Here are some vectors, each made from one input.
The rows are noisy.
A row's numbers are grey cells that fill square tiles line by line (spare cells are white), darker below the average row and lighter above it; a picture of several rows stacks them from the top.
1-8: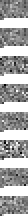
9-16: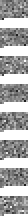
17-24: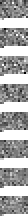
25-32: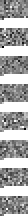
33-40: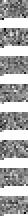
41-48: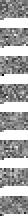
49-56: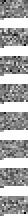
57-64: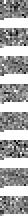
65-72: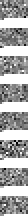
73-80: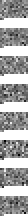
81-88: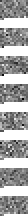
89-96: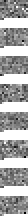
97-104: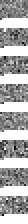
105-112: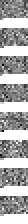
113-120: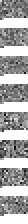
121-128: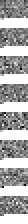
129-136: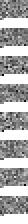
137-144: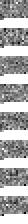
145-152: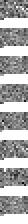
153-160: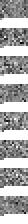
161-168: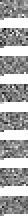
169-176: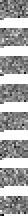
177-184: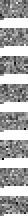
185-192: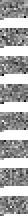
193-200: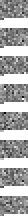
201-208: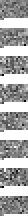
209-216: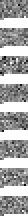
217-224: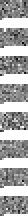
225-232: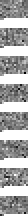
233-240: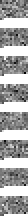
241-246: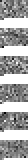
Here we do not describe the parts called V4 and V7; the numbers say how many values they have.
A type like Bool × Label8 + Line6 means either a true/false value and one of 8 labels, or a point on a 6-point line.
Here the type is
Bool × Label5 + Line6 × V7 + V4 × V4.
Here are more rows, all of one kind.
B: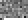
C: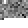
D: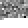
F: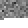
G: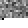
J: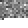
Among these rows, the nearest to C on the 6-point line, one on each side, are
G and J.
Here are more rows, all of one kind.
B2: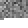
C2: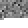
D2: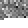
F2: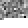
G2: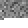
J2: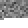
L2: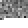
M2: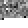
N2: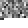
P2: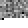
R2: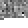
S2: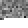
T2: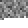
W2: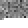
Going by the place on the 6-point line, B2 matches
F2, L2 and W2.
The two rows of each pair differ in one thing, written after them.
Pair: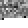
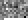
the place on the 6-point line
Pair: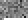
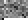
the place on the 6-point line
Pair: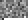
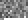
the place on the 6-point line
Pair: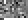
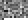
the value of V7
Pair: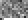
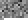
the value of V7
